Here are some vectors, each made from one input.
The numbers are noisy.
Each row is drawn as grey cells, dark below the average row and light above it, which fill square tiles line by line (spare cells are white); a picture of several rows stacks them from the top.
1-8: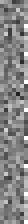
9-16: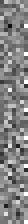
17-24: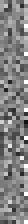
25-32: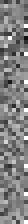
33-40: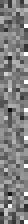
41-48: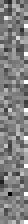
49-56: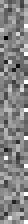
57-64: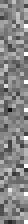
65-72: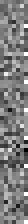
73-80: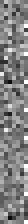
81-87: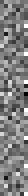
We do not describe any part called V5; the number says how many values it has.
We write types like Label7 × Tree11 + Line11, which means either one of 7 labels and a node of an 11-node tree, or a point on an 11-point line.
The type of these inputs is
Bool × Bool × Bool + Label7 × V5 + Unit.
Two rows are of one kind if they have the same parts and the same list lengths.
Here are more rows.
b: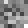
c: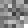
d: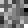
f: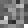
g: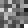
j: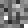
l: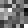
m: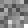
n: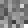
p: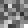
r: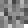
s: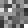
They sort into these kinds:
b, c, m, p
d, g, l, s
f, j, n, r

